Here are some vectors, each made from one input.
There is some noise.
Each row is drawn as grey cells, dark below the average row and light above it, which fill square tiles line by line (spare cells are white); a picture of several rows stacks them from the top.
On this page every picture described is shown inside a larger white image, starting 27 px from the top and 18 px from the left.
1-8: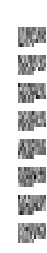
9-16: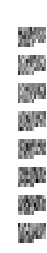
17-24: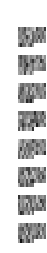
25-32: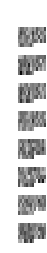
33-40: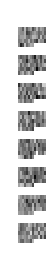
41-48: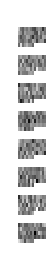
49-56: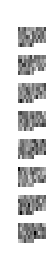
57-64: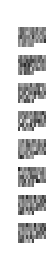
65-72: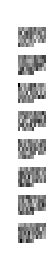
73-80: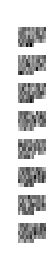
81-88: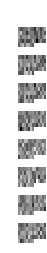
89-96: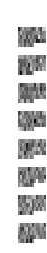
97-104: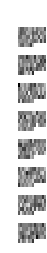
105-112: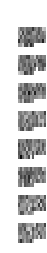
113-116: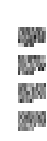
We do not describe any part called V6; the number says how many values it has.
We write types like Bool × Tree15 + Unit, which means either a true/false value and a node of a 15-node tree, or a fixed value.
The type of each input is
(Bool × Bool × Bool + Tree7) × V6.
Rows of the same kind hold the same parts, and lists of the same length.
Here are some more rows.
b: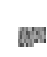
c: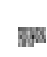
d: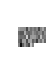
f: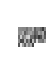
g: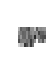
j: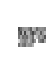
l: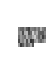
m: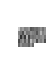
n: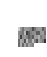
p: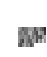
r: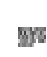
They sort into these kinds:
b, c, d, l, m, n, p
f, g, j, r

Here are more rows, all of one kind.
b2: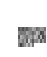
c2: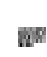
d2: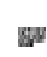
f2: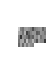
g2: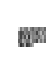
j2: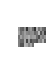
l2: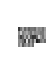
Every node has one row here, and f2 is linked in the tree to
g2 and l2.
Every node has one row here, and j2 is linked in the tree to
b2 and g2.
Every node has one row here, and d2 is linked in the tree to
c2.
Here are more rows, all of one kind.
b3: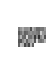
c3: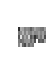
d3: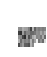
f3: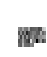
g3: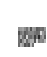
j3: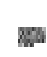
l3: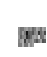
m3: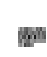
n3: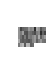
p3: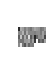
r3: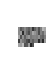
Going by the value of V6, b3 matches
d3, f3, g3 and m3.
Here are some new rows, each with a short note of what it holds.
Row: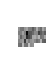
three true/false values and a value of V6
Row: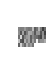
three true/false values and a value of V6
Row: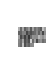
three true/false values and a value of V6
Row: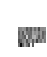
a node of a 7-node tree and a value of V6
